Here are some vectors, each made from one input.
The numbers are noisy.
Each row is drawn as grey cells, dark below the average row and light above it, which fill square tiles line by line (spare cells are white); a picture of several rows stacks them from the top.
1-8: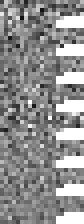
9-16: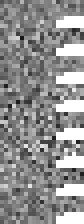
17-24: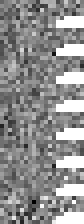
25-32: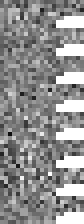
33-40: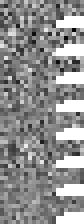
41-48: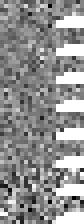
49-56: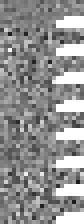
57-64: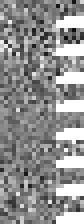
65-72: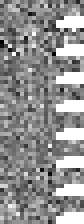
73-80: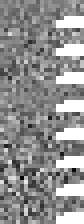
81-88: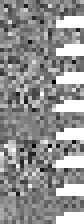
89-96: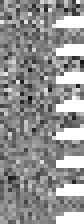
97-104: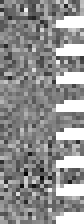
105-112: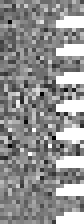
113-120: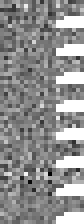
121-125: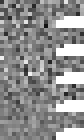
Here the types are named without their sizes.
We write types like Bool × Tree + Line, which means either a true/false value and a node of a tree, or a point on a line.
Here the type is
Bool × Bool × Bool + Label × (Label + Line).
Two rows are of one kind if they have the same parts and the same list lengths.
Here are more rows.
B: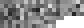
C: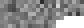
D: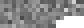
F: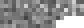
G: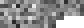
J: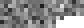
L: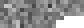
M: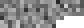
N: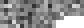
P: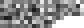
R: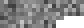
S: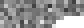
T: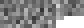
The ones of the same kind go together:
B, J, L, M, P, R, S, T
C, F, G
D, N

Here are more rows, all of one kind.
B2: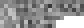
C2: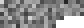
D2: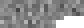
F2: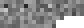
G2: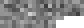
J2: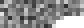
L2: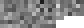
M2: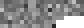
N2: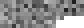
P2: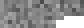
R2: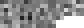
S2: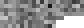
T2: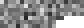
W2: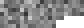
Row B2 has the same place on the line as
F2, G2, L2 and P2.
